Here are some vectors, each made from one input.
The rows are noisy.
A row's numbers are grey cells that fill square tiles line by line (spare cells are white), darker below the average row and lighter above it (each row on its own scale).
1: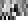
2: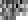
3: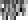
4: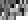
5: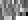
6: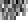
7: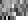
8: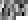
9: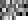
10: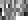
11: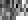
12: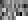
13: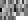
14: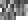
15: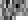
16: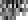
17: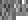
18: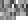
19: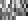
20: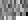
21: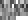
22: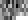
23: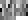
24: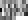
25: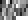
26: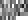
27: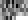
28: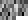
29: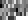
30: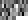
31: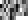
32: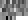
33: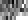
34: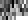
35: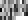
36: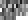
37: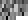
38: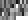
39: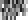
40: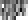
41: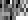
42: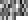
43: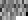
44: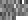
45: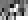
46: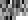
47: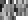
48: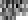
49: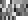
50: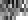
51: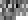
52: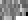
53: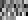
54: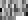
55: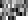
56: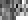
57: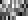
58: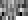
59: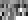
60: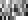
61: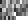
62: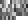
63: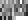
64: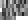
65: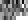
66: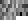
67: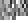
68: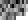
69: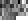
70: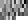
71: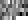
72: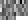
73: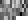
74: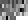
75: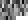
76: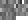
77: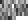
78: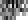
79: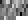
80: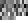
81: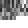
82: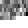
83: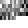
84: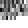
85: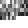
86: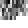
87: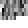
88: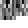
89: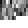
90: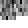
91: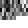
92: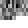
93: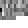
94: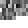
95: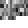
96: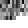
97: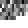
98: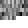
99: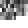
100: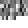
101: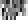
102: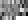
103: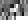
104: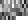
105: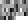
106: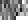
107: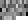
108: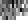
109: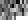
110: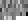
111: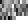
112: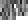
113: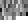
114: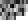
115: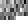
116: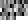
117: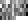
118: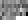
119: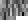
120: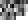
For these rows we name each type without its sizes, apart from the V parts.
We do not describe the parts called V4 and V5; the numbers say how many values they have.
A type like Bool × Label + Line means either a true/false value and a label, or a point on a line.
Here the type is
Bool × V5 + Line × V4.
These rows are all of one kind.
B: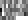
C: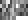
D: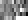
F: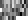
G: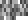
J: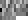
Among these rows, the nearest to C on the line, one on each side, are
F and J.
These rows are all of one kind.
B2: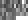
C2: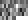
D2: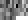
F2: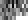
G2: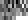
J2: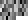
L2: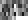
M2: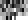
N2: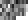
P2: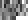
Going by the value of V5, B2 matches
D2, F2, G2 and L2.
